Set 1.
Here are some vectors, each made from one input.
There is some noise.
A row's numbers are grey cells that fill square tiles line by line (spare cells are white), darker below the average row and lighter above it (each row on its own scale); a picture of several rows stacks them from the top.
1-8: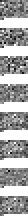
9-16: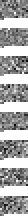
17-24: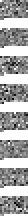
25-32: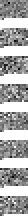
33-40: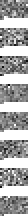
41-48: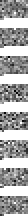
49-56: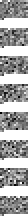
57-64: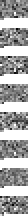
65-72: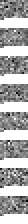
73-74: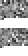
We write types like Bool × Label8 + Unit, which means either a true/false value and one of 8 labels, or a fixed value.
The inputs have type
Bool × Circle9 + Unit.
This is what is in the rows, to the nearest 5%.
About 95% of them hold a point on a 9-point circle and a true/false value. The rest hold a fixed value.
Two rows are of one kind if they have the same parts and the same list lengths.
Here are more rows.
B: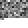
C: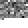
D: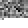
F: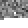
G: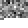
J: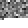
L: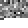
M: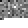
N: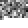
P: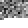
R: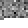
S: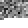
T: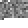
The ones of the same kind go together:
B, C, D, F, G, J, L, M, N, R, T
P, S

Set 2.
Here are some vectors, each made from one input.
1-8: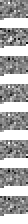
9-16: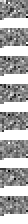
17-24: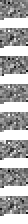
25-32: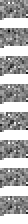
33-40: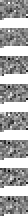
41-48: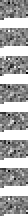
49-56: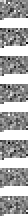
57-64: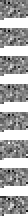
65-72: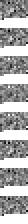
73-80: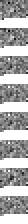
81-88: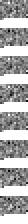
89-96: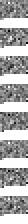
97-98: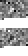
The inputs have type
Bool × Circle8.
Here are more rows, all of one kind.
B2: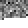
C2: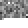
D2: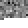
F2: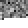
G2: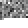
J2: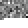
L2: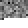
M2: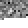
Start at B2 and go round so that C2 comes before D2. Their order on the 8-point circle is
B2, F2, J2, C2, M2, G2, D2, L2.
